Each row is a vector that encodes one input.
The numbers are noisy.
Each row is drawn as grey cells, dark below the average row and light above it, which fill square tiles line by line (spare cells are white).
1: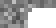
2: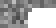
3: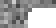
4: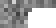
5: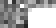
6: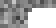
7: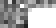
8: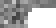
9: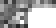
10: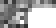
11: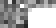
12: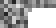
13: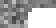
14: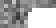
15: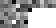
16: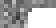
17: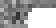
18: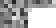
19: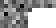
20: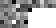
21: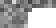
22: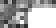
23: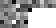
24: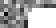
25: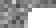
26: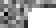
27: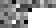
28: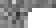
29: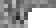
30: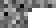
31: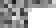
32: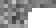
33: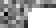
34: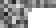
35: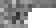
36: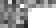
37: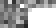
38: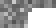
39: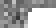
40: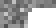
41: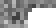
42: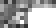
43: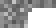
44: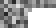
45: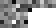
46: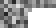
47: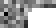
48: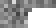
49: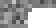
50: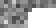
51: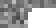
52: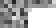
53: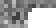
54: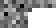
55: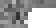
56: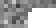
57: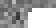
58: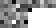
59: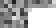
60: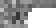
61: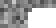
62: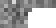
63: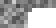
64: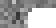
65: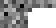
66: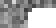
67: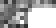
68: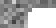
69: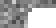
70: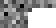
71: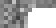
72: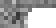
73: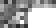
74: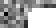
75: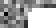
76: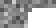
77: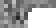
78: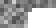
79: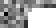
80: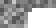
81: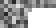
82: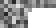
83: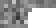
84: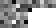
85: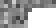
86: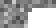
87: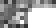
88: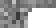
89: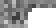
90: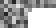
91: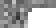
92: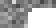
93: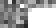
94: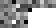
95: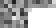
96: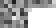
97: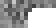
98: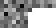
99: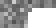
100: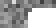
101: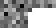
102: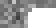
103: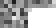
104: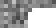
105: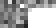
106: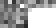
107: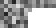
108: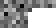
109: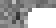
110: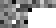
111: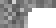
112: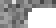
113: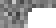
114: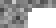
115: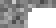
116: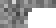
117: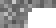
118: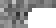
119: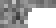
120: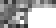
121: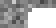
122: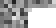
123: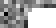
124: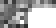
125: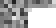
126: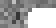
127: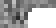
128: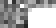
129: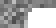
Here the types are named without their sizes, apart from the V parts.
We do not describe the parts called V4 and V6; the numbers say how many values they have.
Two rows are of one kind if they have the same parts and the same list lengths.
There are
2 kinds of row.
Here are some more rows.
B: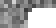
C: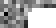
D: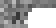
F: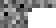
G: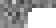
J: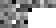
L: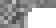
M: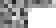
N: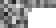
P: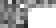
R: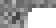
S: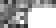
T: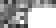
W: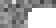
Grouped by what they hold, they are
B, D, G, L, R, W
C, F, J, M, N, P, S, T

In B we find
a true/false value, a value of V4 and a value of V6.
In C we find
a point on a line.
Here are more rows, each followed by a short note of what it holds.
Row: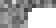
a true/false value, a value of V4 and a value of V6
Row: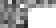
a point on a line
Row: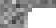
a true/false value, a value of V4 and a value of V6
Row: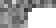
a true/false value, a value of V4 and a value of V6
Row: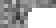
a true/false value, a value of V4 and a value of V6
